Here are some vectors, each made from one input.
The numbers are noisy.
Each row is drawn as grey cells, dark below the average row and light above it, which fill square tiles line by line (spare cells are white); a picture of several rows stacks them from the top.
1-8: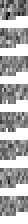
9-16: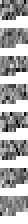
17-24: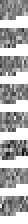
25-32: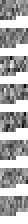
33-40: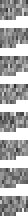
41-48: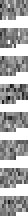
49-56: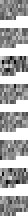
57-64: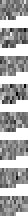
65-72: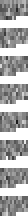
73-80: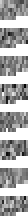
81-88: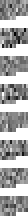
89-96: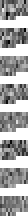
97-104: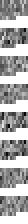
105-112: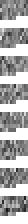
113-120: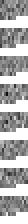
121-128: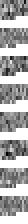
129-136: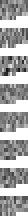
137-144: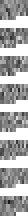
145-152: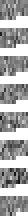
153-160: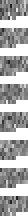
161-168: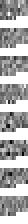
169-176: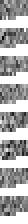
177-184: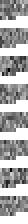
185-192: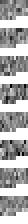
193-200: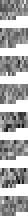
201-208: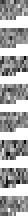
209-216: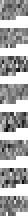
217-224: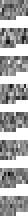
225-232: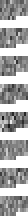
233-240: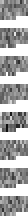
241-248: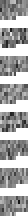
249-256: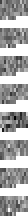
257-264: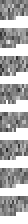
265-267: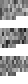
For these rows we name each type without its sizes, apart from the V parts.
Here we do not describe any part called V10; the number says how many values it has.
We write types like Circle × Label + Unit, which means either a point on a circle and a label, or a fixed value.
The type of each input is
(Bool × Bool × Bool × Bool × Label + Circle × V10) × Label.
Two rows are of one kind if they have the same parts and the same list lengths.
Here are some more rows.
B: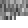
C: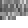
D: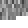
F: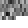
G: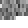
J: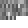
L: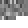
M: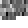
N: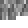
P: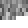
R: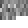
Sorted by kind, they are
B, C, D, G, J, L, N, P, R
F, M

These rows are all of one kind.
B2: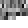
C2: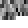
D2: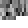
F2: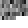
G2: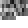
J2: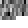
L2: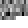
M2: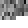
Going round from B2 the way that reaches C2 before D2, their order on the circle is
B2, F2, M2, G2, J2, C2, D2, L2.
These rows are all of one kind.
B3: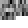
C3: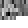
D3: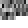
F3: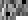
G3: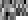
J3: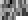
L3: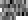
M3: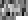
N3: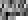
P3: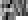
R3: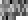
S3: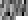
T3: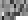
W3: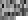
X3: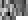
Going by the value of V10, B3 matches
D3, G3, N3 and W3.
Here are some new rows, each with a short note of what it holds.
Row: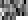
a point on a circle, a label and a value of V10
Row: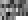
a point on a circle, a label and a value of V10
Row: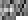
a point on a circle, a label and a value of V10
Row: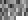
two labels and four true/false values
